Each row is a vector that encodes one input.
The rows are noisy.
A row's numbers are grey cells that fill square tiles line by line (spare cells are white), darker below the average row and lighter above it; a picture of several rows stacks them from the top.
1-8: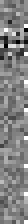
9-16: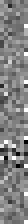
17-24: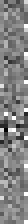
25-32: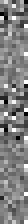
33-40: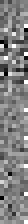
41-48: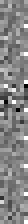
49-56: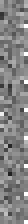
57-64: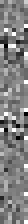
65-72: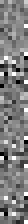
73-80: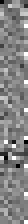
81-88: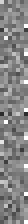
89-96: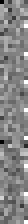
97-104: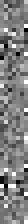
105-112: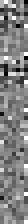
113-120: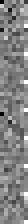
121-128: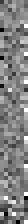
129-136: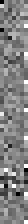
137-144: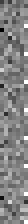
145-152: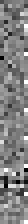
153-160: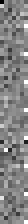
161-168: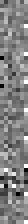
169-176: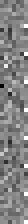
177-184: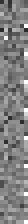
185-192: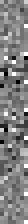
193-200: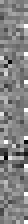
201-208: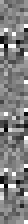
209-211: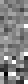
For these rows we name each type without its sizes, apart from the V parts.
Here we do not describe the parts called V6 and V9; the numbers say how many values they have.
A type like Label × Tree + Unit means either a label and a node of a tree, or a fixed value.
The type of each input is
(Bool × Bool × Bool × Bool + V6) × V9 + Tree.
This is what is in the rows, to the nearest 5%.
About 15% of them hold a node of a tree. The rest hold a value of V9, together with either four true/false values, or a value of V6.
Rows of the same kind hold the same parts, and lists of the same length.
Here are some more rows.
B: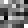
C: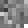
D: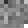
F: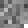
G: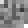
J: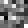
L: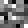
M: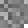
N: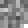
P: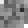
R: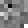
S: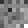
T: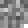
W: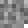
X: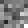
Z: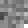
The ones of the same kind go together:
B, J, L
C, D, G, M, N, P, R, T, W, Z
F, S, X

